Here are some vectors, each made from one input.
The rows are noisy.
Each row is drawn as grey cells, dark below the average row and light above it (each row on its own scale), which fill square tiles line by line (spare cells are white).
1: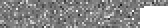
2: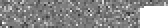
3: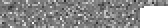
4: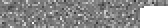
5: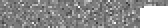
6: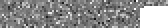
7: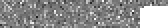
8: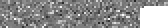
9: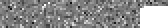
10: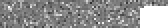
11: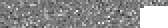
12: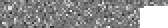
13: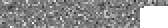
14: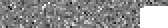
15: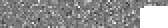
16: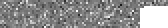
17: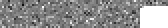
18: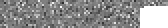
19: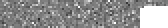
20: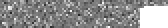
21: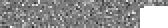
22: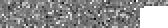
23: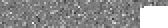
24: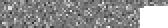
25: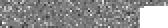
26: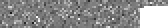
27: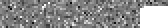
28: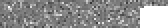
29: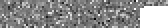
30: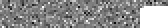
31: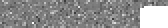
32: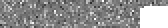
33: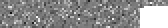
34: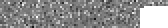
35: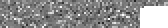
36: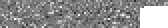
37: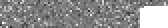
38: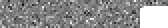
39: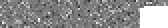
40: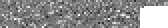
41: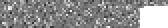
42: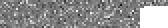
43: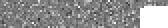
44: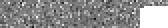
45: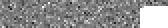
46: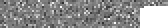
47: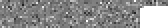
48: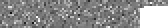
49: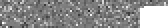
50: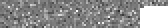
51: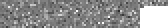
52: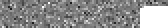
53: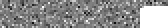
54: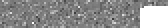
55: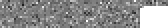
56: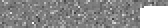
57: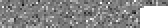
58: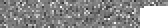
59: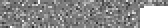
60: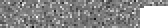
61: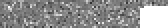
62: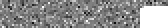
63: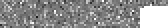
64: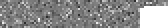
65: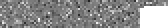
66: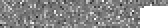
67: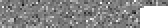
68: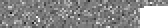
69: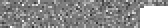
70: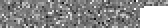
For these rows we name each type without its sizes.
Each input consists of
either a point on a line, or four true/false values.
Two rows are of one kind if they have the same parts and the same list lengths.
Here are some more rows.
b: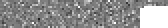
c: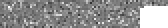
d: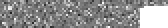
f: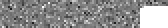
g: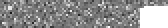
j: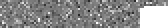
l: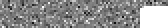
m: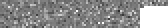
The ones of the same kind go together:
b, c, d, g, j, m
f, l

